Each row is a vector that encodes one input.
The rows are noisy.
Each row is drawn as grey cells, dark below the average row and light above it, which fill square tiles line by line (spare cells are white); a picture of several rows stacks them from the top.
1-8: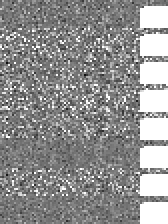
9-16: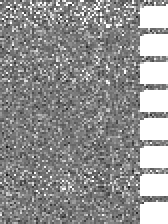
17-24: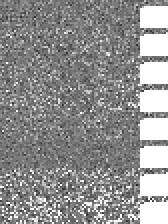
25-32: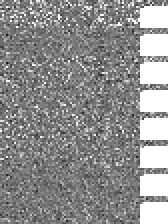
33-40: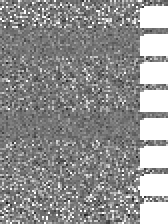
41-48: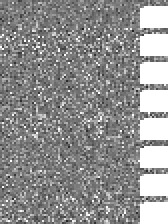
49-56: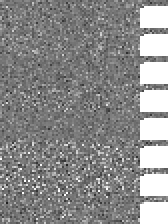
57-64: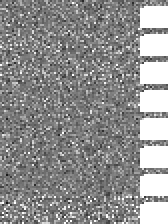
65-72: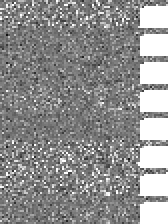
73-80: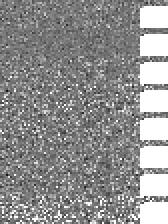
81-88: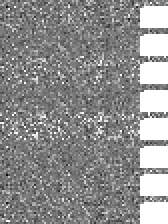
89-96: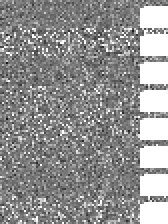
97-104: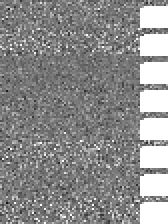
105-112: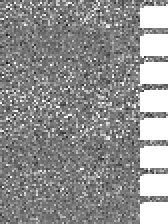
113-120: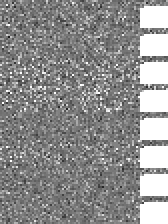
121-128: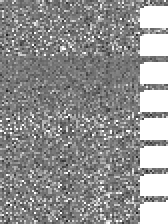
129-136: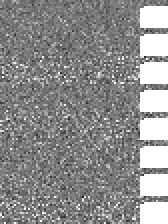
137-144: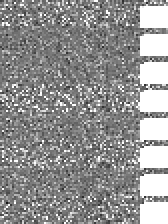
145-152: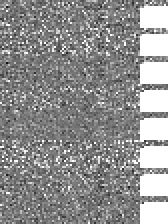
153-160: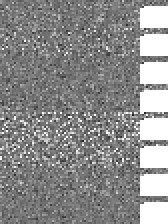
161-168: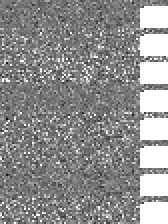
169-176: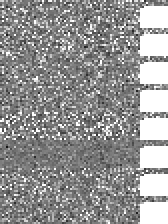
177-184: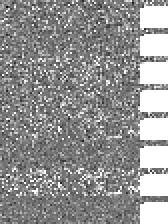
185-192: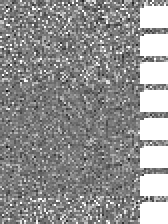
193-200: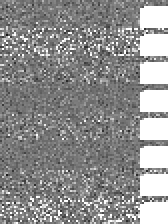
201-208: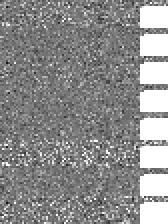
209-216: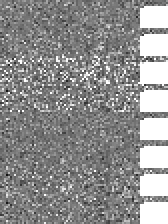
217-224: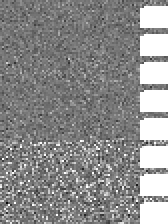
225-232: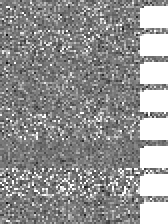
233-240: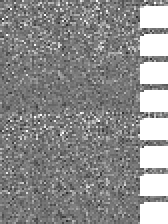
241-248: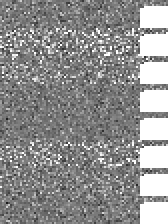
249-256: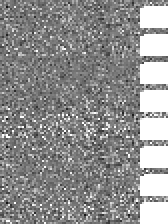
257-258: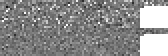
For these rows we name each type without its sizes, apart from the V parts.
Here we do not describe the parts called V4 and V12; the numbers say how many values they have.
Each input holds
either a point on a circle and a value of V12, or a point on a line and a value of V4.
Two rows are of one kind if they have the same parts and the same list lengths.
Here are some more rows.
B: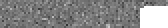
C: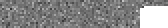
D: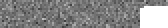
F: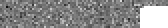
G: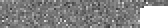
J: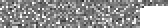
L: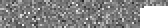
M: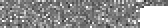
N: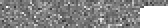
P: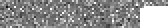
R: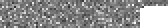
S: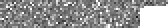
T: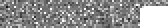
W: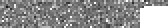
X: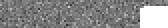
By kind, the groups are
B, C, D, N, P, R, S, T, X
F, G, J, L, M, W

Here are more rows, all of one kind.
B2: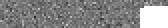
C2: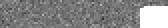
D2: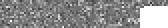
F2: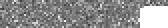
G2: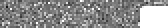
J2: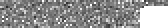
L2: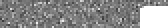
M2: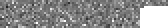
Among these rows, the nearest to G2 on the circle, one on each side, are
D2 and L2.
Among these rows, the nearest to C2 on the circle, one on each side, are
B2 and J2.
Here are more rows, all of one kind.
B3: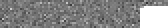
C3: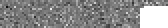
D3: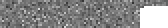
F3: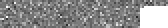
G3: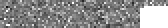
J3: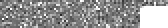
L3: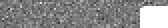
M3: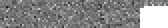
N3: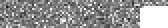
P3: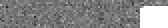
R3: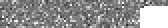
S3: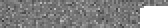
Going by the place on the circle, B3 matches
M3 and R3.
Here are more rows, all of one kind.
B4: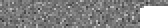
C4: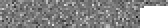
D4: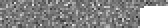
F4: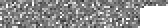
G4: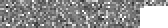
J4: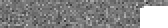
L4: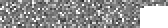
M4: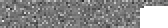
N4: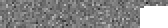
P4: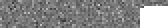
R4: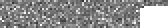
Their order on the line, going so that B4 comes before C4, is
G4, J4, B4, F4, D4, L4, P4, C4, N4, M4, R4.
